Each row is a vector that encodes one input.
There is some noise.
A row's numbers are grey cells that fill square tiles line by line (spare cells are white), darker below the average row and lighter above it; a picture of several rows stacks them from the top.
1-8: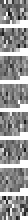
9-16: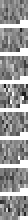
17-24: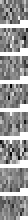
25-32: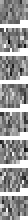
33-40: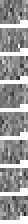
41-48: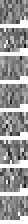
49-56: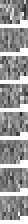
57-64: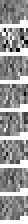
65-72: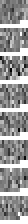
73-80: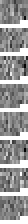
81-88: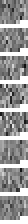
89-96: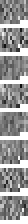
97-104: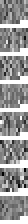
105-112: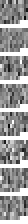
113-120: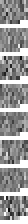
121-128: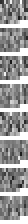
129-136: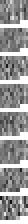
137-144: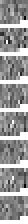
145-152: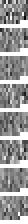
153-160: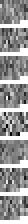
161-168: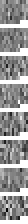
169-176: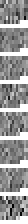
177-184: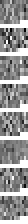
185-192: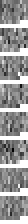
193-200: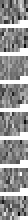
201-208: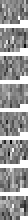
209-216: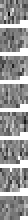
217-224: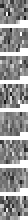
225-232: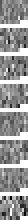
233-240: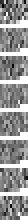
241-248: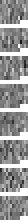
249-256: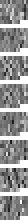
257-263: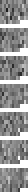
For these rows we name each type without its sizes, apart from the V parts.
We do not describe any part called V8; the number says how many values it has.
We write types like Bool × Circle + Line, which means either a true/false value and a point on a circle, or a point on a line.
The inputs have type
Bool × Bool × Bool × Bool + Line × (Line + V8).
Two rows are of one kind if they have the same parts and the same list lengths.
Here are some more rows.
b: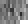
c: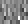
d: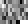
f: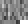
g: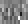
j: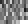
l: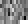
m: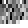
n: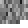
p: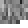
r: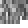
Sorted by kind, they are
b, c, d, f, g, m, n, p
j
l, r

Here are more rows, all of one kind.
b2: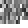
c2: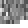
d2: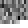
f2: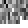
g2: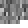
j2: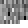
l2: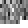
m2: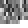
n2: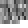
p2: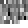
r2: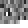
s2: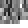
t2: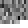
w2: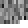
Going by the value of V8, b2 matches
g2, m2 and s2.
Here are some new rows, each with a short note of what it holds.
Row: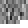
four true/false values
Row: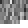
a point on each of two lines
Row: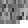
four true/false values
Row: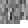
four true/false values
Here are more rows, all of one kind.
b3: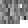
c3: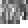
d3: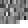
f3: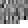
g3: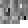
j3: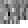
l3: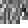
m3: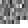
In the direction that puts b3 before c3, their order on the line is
m3, b3, d3, c3, l3, f3, j3, g3.
